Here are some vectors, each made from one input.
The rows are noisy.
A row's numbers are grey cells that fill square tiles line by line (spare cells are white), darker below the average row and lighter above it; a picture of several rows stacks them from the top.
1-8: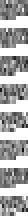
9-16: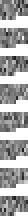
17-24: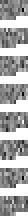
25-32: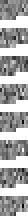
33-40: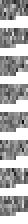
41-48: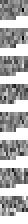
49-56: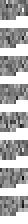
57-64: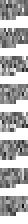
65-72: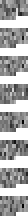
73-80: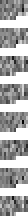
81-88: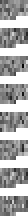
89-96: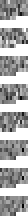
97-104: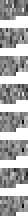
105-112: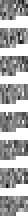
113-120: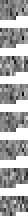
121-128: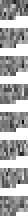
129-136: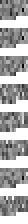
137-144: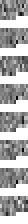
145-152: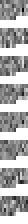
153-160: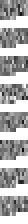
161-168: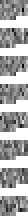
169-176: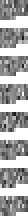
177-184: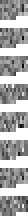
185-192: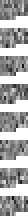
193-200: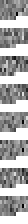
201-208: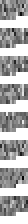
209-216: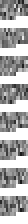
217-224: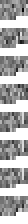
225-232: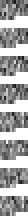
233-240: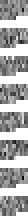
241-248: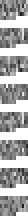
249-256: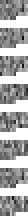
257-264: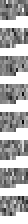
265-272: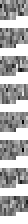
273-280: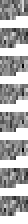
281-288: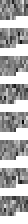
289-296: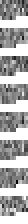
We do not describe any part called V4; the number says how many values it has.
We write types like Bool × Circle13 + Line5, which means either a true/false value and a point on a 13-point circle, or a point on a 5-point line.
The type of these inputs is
Bool × Tree10 × V4 + List2(Line7).
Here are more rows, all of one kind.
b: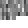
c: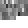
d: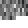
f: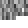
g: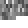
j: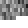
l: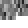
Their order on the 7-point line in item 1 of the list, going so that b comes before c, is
f, b, c, g, j, d, l.
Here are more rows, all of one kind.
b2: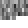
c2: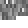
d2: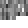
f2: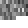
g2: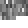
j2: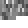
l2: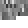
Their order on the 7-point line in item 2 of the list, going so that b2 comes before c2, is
b2, l2, c2, g2, d2, f2, j2.
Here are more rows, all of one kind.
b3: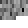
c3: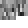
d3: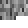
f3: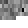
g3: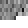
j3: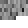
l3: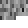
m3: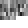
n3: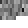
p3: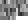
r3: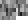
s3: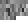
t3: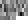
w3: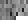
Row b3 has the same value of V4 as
j3, l3 and t3.
